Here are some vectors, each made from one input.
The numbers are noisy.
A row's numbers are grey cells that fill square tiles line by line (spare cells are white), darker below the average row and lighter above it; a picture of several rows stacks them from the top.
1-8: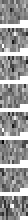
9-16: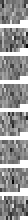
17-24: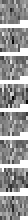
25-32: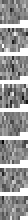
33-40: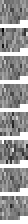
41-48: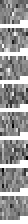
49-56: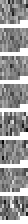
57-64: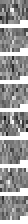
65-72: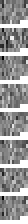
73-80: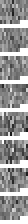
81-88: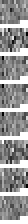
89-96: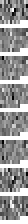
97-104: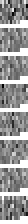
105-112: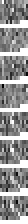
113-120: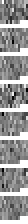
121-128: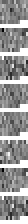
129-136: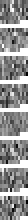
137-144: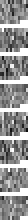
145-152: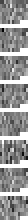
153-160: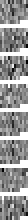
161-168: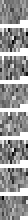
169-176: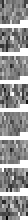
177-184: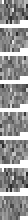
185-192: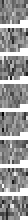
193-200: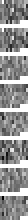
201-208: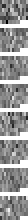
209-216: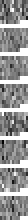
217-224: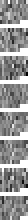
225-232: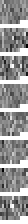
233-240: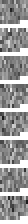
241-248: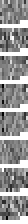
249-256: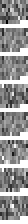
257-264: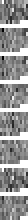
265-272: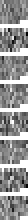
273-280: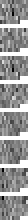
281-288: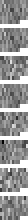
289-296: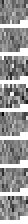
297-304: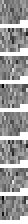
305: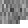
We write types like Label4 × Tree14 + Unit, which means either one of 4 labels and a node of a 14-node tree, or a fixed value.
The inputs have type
Bool × (Line3 × Line4 + Line10).
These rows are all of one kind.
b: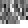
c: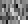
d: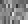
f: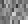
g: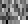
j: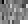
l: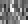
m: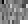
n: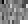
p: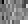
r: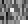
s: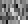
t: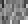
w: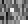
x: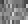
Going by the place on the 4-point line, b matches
j, l, m and n.
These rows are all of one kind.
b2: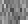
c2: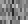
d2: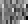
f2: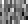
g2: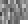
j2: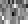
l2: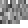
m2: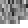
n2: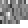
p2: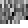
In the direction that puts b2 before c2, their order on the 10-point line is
l2, n2, f2, g2, d2, b2, c2, p2, m2, j2.
